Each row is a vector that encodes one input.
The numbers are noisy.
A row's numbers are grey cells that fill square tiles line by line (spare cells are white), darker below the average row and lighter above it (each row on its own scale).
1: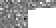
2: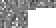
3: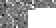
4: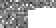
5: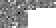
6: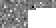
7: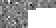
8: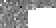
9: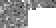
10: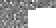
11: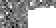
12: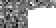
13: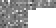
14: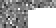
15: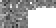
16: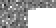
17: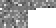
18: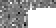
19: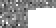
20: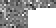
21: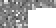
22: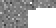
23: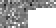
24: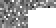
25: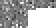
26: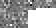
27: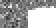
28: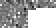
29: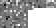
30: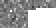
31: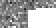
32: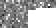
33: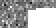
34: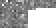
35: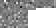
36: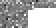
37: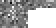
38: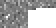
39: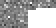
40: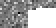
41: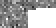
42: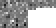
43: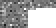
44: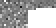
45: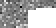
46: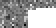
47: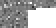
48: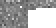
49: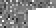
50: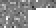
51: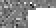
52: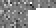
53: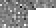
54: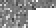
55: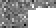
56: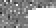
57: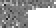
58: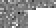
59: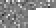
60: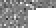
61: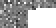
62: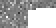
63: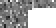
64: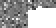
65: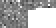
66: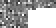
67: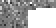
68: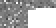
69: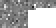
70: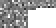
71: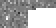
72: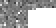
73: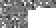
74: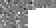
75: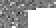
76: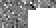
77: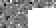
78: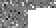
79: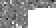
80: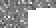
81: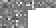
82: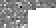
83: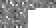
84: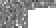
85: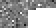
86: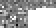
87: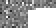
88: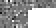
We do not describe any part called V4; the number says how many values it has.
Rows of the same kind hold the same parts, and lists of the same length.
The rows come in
2 kinds.
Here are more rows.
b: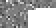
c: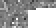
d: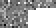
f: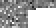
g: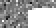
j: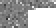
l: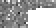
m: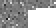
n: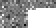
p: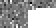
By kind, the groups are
b, c, f, g, j, l, m, p
d, n

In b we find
a node of a 7-node tree and a true/false value.
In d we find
a true/false value and a value of V4.
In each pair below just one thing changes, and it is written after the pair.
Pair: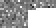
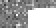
the true/false value
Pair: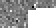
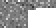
the node of the tree
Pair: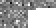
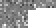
the node of the tree
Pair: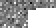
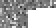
the node of the tree
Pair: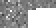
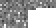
the node of the tree
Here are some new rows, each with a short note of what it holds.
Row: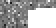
a true/false value and a value of V4
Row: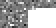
a true/false value and a value of V4
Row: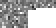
a node of a 7-node tree and a true/false value
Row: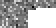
a node of a 7-node tree and a true/false value
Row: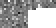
a true/false value and a value of V4
